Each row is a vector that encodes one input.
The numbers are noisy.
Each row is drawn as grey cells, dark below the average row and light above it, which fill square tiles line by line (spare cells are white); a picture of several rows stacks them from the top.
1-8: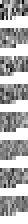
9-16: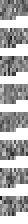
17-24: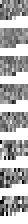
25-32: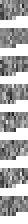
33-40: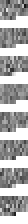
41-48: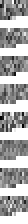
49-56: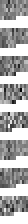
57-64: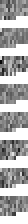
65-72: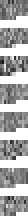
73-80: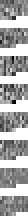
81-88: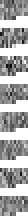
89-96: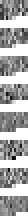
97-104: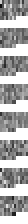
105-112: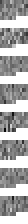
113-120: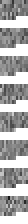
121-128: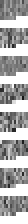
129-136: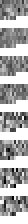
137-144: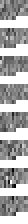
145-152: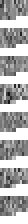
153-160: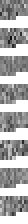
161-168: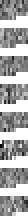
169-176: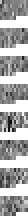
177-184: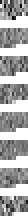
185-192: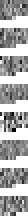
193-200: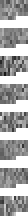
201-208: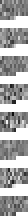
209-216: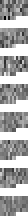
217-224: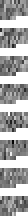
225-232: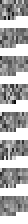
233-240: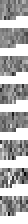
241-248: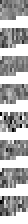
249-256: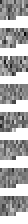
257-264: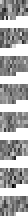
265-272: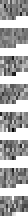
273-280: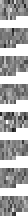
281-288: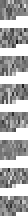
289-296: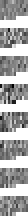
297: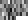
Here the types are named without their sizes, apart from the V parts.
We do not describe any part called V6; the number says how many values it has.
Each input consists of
either a point on a circle, or a label and a true/false value, or two values of V6.
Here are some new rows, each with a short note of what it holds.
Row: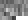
a label and a true/false value
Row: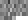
two values of V6
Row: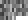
a point on a circle
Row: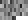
a label and a true/false value
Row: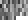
two values of V6
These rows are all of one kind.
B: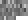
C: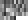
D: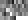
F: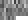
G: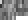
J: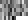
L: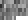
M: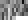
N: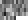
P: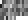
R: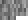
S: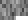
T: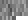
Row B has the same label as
C, N and R.
